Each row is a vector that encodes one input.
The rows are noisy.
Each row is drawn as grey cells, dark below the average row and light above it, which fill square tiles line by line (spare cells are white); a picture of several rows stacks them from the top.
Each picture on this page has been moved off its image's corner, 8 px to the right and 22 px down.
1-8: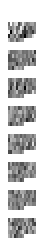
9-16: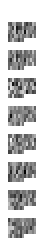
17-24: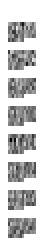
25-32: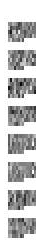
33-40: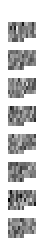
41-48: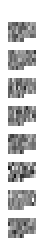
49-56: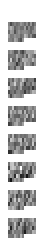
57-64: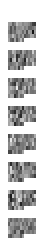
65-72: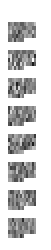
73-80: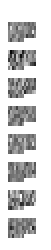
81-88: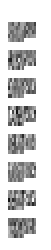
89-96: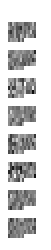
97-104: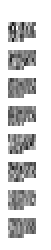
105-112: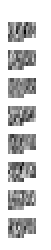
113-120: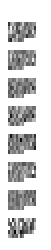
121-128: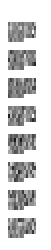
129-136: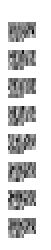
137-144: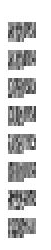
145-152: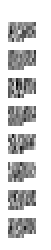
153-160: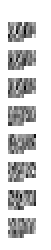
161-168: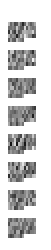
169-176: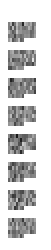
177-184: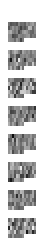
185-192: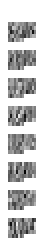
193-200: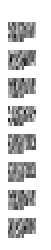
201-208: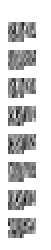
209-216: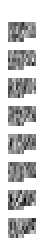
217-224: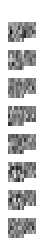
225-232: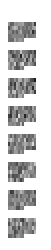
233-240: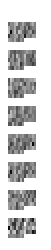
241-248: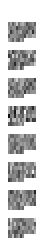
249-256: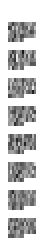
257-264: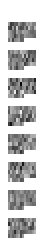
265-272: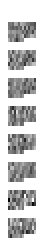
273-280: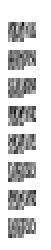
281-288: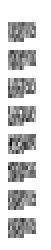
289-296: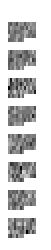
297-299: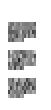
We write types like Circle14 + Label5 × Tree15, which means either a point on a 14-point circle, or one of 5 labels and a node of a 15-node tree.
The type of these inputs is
(Circle6 + Line7) × Line4.
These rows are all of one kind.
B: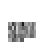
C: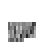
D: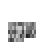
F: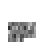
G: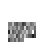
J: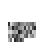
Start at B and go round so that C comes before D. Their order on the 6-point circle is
B, F, C, D, G, J.
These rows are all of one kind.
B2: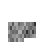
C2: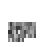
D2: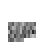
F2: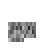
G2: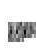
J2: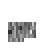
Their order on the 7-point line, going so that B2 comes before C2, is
B2, D2, F2, J2, C2, G2.
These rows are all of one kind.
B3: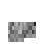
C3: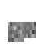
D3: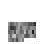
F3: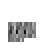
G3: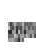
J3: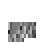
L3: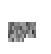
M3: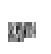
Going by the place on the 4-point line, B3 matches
G3 and L3.
